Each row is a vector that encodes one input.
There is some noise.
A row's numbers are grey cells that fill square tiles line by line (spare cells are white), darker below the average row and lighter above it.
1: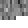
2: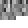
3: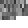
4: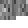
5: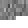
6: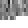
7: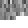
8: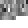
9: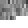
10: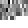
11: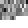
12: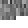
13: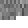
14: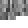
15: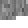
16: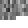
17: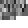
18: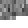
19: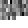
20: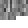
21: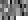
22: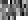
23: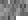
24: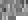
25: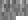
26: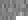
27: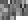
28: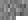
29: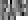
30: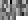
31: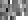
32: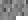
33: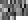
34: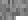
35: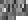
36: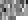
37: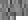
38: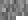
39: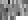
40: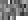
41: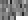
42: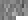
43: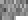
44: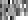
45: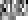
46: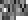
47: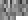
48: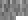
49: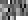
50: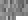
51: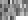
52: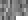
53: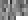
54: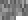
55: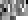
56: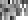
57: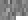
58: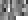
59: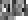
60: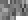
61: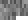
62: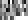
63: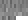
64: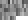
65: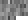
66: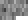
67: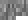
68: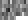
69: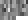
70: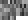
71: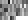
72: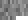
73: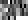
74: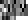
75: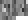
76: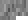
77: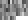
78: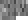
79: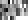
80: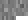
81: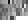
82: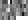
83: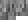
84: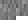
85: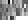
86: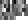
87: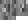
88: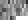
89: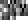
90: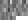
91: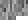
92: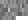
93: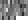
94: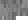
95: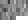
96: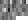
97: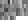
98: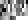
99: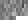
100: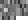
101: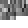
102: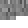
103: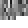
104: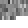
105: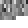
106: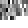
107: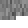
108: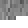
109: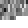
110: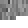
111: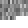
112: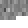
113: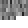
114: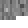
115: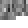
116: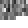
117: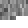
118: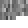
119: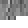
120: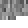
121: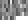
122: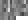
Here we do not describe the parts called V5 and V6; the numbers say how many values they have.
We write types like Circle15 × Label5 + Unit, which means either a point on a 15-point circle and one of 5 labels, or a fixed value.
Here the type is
(Bool × Bool × Bool + V6) × V5 + Label4.
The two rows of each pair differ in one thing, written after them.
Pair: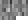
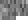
the value of V6
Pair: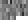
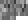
the value of V6
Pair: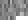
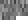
the value of V5
